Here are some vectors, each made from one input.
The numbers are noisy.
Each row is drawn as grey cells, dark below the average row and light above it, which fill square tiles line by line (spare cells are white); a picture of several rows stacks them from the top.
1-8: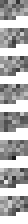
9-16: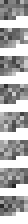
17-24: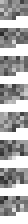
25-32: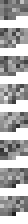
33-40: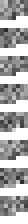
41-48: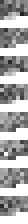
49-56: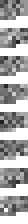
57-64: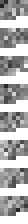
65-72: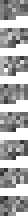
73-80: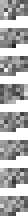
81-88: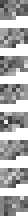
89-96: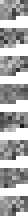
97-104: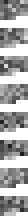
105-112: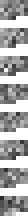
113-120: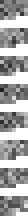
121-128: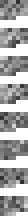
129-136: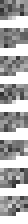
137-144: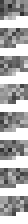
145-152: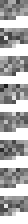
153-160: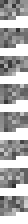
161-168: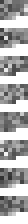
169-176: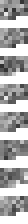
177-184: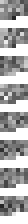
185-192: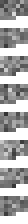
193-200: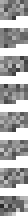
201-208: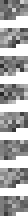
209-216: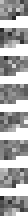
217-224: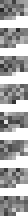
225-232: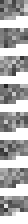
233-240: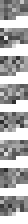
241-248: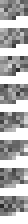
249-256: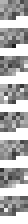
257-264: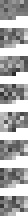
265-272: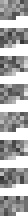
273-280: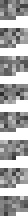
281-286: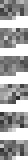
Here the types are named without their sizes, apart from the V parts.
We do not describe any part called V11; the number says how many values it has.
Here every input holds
either a node of a tree, or a true/false value and a value of V11.
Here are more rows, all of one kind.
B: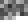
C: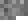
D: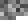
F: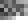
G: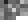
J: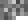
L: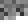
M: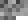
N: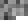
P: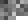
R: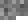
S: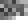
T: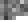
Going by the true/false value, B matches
F, L and S.
